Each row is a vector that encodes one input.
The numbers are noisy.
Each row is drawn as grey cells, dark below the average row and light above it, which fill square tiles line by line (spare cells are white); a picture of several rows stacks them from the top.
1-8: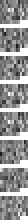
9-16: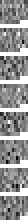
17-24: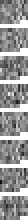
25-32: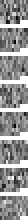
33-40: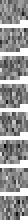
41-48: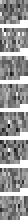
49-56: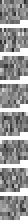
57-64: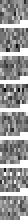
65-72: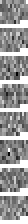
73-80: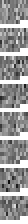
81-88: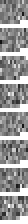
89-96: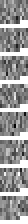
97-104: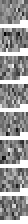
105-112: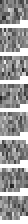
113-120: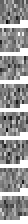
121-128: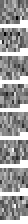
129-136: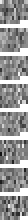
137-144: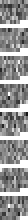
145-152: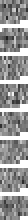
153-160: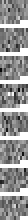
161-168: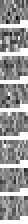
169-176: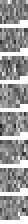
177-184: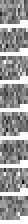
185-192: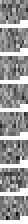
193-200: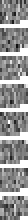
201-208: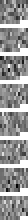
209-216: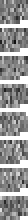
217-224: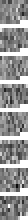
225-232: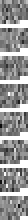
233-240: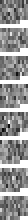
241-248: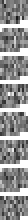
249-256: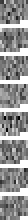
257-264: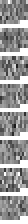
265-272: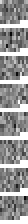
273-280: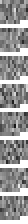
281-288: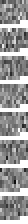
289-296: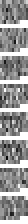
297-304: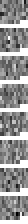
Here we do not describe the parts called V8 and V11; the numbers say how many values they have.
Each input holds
either a point on a 6-point circle and a true/false value, or a point on a 6-point line and a value of V11, or a value of V8.
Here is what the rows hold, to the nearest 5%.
About 25% of them hold a point on a 6-point circle and a true/false value. About 45% of them hold a point on a 6-point line and a value of V11. The rest hold a value of V8.
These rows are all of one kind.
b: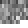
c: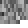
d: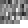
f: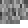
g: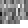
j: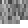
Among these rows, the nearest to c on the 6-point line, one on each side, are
g and j.
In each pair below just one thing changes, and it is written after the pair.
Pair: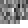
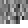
the true/false value
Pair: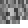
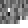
the place on the 6-point circle
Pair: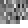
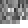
the true/false value
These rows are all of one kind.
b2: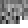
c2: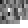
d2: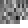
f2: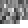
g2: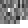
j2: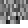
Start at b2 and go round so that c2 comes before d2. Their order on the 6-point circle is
b2, c2, j2, f2, d2, g2.
